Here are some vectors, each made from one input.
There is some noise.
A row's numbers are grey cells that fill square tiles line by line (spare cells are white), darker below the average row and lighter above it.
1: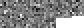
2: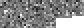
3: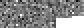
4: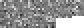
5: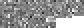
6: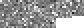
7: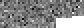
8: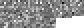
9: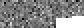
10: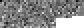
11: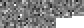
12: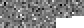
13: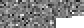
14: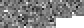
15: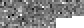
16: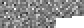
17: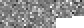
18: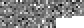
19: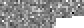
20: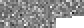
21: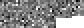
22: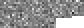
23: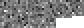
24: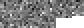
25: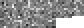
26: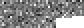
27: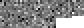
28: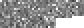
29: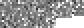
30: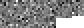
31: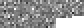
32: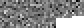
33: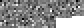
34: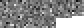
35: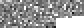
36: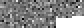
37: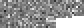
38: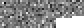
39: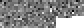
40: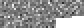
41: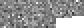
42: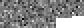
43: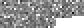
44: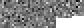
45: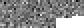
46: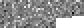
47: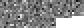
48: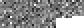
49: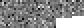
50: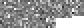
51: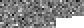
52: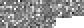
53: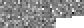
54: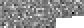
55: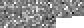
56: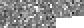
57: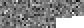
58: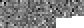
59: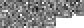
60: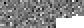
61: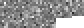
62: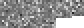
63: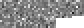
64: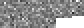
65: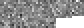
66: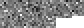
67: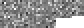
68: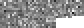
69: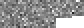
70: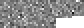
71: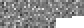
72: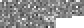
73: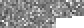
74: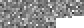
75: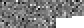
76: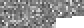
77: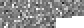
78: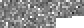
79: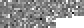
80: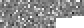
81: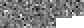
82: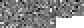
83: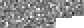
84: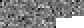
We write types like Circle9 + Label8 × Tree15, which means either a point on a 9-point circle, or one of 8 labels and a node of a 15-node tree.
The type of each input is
Bool × Line5 + Label4 × Label4.
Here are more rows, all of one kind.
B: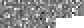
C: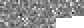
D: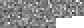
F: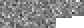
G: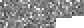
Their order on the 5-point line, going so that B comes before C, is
B, D, F, C, G.
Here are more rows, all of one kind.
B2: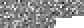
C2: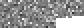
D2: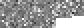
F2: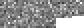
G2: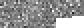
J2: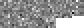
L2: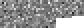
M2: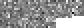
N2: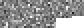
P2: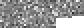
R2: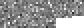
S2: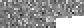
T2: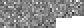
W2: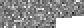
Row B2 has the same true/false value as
L2, N2 and W2.
